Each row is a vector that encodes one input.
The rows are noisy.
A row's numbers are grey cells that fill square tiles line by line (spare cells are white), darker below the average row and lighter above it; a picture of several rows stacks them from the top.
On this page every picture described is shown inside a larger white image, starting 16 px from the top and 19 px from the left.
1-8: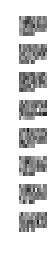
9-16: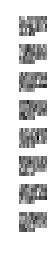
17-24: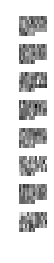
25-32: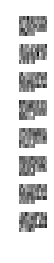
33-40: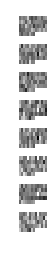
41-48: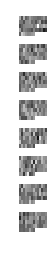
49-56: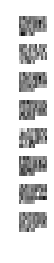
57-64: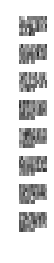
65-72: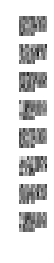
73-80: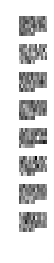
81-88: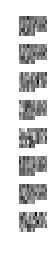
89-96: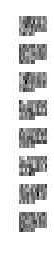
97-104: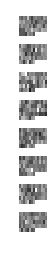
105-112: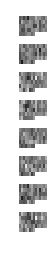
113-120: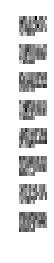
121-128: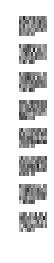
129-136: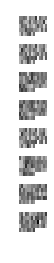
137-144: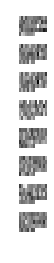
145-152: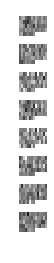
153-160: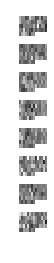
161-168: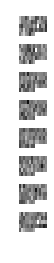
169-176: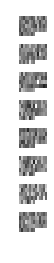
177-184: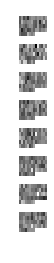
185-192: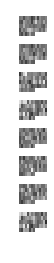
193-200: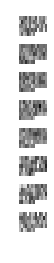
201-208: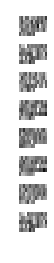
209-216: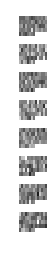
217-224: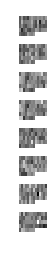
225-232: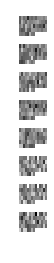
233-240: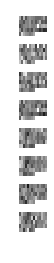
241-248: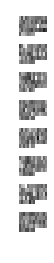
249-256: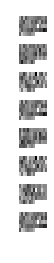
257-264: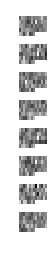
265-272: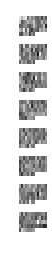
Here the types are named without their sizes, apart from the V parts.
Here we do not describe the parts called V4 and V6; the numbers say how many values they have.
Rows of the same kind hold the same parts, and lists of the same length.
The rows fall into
4 kinds.
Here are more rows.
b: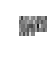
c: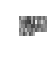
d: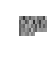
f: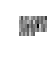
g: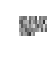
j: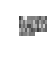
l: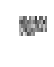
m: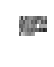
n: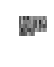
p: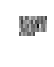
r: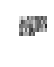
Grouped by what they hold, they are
b, f, j, m, p, r
c
d, n
g, l

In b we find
a node of a tree.
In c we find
a true/false value and a value of V6.
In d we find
a label and a point on a line.
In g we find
a value of V4.
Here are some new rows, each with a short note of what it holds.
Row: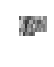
a true/false value and a value of V6
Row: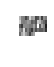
a node of a tree
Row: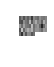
a label and a point on a line
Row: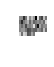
a value of V4
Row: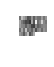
a true/false value and a value of V6
